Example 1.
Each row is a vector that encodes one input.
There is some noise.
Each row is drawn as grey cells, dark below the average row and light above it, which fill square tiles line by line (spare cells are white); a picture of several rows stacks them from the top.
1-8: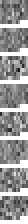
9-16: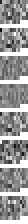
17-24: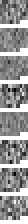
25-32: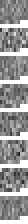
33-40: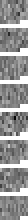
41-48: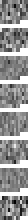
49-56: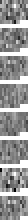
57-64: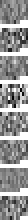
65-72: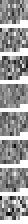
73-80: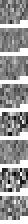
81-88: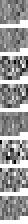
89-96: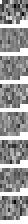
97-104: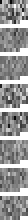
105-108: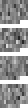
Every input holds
a point on a 13-point line.
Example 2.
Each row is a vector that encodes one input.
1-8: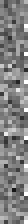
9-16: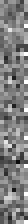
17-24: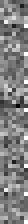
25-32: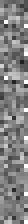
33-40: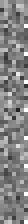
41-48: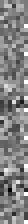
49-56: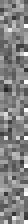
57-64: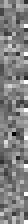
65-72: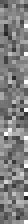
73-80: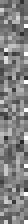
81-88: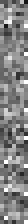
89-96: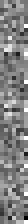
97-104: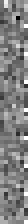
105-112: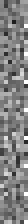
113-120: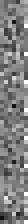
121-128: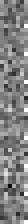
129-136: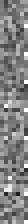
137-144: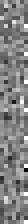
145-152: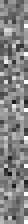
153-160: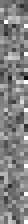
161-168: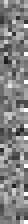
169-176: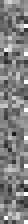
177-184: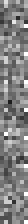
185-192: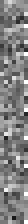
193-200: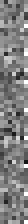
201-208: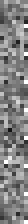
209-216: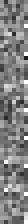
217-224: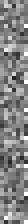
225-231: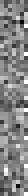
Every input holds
a point on a 16-point line.
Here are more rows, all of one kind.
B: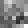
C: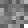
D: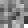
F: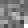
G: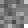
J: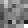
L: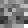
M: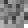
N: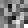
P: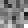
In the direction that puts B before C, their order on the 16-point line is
B, L, J, D, N, M, P, G, C, F.
